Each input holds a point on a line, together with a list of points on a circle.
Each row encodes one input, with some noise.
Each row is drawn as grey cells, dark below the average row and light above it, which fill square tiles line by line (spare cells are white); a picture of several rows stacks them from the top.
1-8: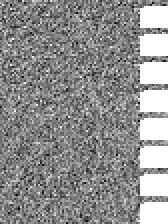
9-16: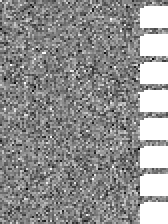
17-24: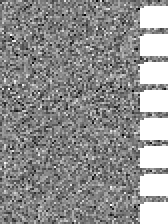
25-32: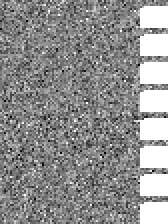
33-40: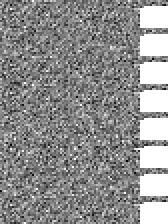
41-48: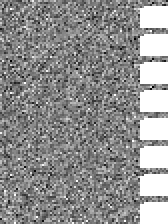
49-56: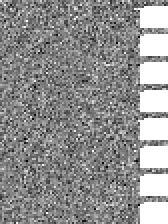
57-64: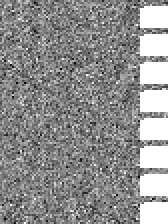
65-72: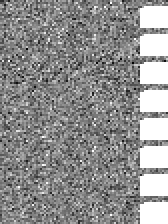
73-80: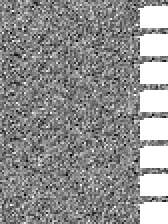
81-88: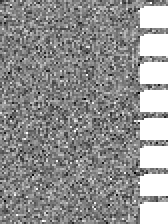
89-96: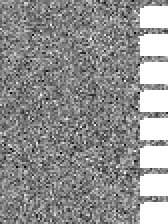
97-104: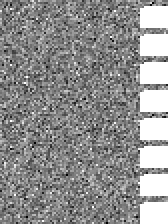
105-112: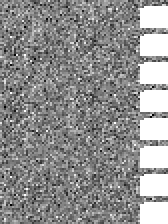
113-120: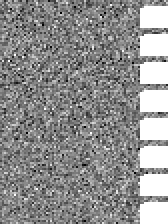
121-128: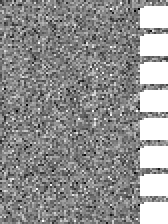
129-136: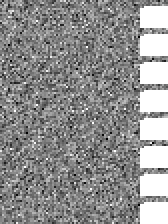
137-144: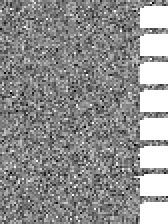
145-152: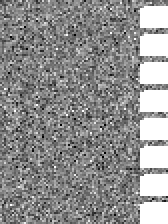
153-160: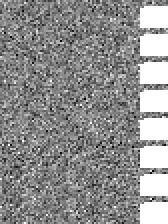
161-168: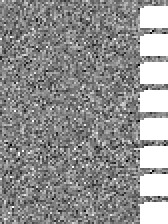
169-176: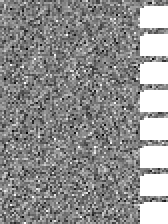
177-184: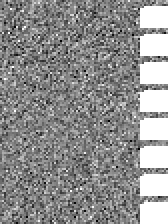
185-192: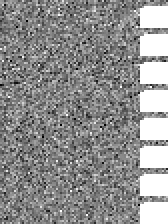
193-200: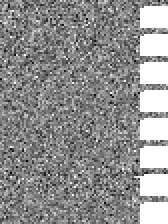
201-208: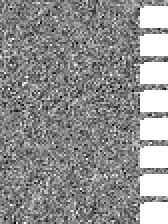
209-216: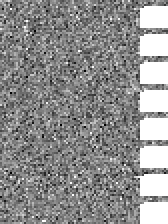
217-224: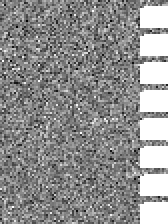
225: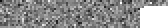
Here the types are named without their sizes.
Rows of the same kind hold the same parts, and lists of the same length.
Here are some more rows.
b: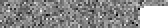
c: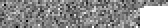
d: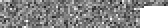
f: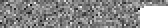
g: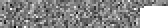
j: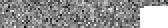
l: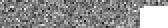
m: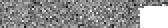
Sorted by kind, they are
b, f
c, j, l, m
d, g

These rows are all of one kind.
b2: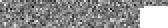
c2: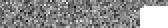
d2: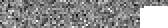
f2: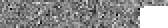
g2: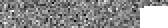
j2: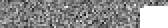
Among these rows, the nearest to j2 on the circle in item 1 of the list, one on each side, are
f2 and g2.
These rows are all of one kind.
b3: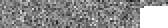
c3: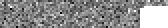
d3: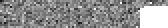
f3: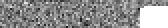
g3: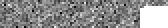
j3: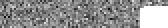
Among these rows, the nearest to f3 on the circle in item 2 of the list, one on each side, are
g3 and j3.
